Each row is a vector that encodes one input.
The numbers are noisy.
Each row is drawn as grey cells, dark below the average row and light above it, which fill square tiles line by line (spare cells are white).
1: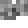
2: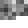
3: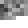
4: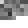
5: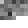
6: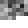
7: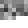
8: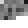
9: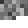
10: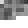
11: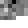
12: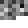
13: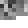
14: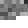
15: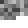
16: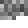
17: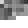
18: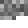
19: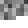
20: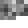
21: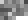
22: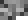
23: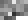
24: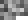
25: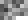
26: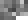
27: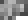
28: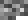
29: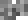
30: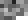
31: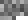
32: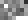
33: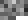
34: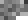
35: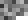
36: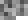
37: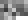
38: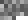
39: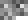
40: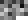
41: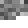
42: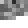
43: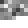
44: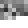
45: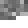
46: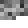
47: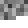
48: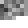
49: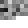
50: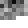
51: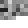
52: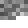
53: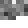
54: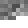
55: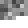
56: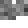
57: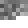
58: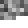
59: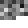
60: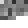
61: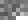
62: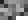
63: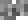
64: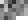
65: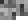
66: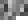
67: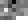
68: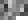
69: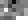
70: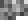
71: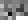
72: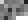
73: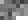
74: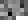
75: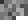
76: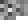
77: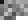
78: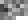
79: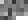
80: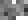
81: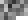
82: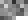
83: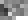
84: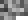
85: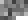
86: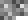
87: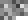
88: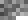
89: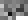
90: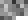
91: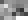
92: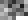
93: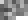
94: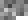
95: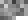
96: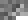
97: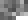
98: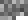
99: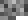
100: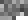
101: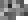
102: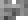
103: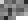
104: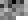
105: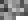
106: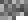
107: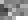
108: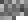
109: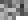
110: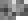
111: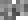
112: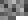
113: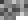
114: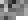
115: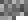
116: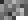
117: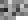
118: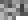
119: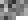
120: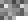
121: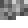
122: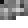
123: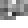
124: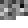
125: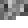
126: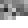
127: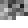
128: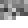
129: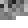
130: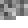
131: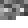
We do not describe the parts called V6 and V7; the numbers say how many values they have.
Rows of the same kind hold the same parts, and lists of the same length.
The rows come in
2 kinds.
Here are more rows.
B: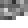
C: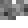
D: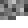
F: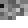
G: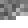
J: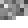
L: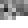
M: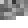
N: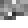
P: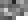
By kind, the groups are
B, F, G, J, M, P
C, D, L, N

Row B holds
a point on a 4-point line, a true/false value and a value of V7.
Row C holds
a value of V6 and a value of V7.
